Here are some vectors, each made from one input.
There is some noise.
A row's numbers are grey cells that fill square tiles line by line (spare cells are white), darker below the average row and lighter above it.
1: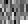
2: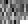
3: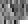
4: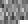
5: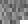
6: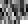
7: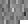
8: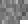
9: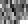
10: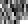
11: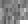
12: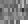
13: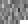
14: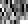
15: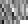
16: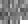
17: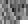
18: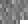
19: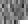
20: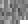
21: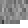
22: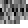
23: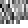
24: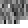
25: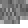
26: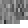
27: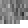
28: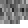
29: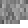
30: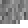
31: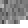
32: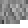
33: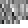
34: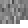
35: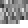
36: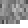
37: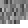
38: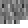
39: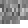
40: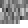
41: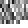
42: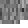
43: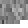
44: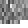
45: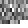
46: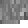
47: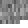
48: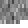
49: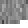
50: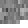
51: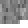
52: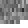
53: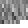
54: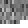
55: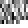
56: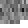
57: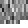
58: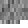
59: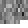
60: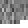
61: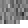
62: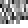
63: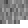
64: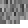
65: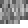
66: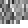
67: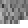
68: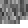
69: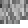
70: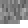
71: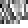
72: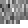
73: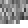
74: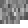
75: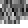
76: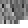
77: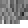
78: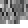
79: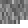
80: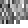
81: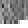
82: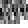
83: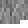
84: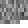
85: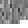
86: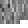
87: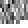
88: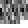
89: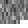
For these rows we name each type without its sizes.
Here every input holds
a node of a tree.
